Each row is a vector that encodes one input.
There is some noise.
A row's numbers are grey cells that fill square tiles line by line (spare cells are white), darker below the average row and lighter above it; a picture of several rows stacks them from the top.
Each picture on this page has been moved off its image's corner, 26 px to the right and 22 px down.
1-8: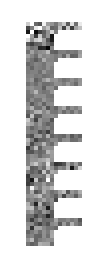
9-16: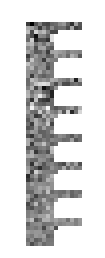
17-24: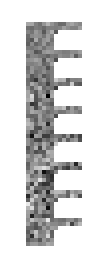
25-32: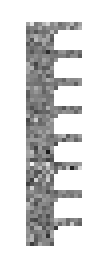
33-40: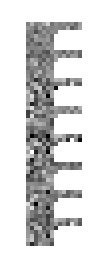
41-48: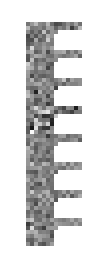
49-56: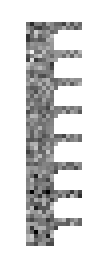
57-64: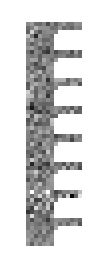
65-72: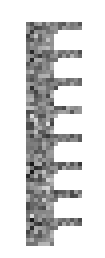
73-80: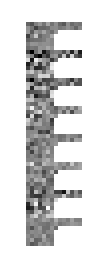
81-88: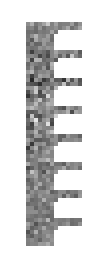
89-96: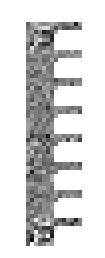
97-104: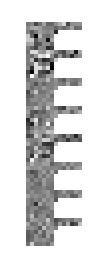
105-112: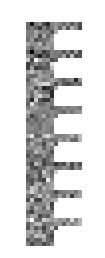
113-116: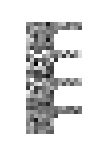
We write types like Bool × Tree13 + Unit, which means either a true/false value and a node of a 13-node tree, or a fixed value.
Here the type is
List2(Line7).
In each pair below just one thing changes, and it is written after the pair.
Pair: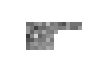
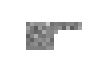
the place on the 7-point line in item 1 of the list
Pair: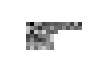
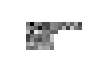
the place on the 7-point line in item 1 of the list
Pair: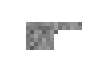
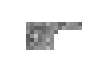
the place on the 7-point line in item 2 of the list
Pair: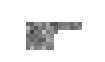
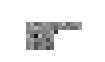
the place on the 7-point line in item 1 of the list
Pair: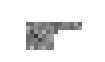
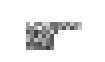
the place on the 7-point line in item 1 of the list
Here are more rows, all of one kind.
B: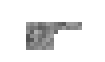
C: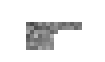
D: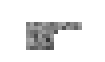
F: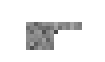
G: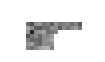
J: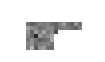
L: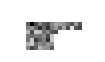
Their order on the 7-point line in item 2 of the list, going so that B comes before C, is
B, G, F, J, L, C, D.
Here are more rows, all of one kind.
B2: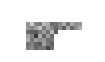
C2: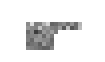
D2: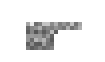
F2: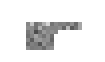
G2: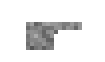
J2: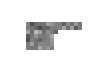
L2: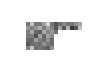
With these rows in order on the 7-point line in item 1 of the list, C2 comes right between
B2 and F2.
